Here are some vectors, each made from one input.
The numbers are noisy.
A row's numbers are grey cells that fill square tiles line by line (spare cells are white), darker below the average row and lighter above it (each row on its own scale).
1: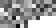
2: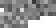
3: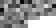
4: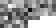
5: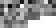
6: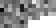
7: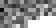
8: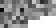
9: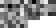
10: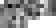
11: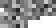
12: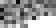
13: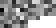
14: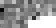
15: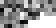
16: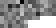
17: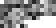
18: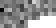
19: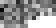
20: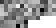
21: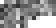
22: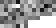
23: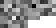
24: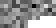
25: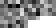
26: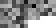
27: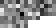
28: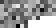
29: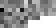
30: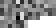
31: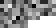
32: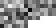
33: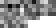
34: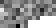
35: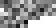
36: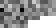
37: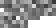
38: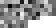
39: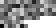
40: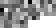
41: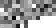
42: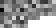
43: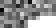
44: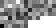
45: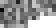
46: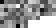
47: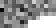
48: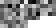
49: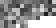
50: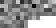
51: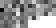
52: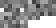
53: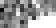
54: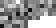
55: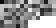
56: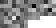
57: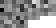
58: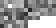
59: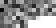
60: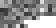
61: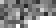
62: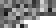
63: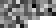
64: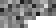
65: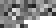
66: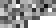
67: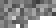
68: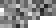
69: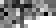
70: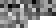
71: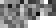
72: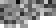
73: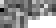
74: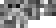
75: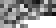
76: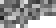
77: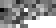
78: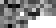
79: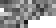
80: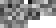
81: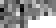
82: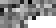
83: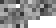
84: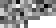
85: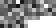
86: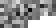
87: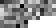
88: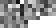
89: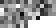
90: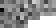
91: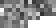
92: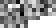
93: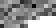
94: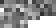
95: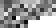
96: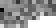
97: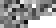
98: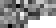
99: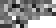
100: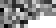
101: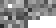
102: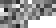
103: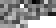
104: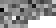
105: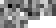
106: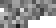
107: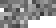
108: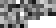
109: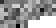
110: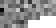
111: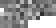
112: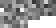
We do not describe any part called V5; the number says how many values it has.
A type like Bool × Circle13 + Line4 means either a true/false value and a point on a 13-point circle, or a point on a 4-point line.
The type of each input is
List2(Bool × V5).
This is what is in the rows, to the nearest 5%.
All of them are lists of up to two items, each a true/false value and a value of V5: about 5% are empty, 30% hold one and 65% two.
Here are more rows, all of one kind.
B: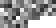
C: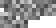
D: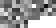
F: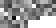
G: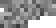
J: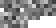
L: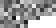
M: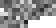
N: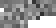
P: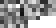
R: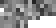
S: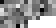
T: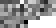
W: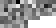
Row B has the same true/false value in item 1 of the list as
D, P, R and S.
